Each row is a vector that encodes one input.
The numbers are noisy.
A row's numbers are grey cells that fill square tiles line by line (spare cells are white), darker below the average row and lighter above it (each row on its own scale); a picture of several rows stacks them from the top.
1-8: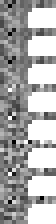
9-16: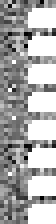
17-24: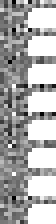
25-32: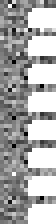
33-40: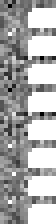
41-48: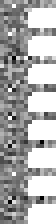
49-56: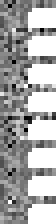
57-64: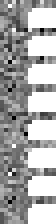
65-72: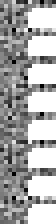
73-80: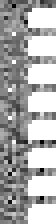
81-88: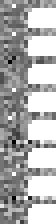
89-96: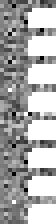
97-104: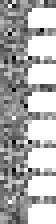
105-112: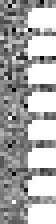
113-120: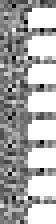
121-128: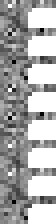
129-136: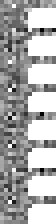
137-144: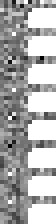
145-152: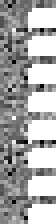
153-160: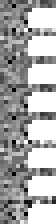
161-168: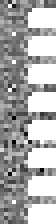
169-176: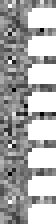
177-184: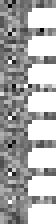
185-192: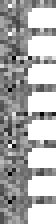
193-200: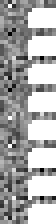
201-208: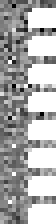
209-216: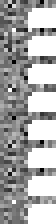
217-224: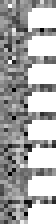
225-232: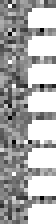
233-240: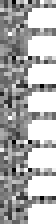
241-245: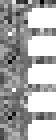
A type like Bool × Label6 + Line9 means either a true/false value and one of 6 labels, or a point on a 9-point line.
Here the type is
Bool × Bool × Bool + Unit.
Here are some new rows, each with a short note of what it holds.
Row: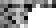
a fixed value
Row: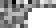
three true/false values
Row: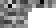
three true/false values
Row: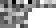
three true/false values
